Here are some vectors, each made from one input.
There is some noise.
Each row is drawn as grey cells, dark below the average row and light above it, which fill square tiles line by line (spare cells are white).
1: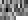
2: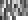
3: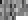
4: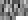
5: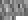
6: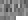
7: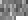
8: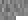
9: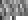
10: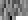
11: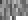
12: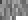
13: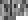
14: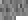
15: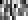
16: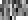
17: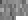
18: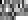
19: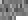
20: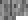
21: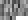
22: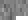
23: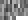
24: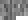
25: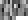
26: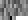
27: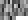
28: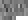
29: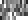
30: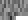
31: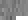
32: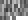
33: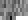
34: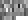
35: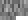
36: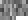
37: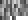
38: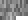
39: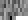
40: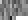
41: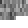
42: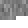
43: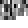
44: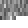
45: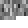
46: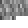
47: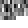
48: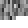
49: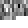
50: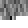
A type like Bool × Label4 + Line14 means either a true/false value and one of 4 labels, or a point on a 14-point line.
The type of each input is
Bool × Line5.
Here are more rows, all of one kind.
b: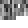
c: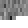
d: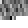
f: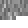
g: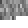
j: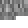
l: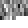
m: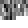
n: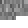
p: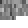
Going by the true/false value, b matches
d, f, m and n.
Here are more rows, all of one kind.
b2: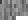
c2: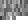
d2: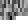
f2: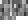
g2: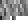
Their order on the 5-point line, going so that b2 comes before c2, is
d2, g2, f2, b2, c2.
